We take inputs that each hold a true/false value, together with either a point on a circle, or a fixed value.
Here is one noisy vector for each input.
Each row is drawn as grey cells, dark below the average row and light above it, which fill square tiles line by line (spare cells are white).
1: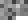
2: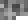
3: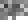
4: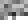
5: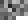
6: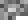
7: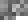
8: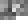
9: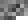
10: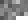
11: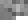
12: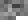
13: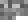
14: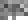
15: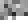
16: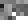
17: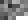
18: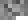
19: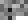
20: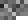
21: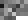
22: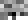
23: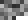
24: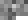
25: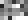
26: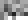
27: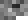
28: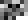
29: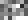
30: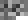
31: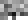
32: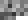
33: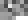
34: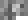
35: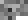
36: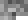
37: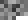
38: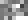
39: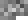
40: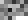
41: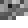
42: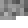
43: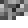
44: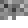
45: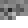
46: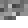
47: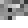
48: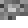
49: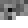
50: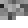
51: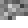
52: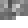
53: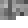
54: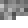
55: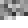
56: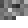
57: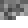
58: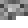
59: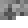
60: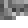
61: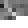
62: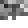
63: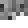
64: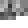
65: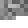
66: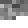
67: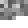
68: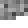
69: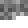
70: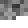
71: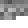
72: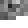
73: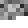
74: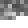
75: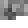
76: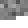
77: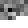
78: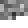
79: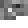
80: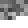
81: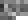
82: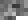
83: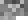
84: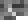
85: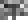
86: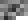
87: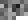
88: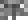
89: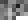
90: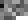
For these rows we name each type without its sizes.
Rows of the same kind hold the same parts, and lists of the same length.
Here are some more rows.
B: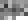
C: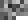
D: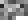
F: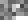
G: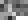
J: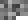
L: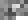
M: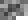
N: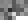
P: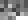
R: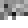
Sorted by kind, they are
B, R
C, D, F, G, J, L, M, N, P

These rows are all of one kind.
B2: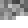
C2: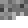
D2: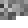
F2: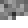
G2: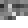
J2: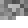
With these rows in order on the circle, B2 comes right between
F2 and J2.
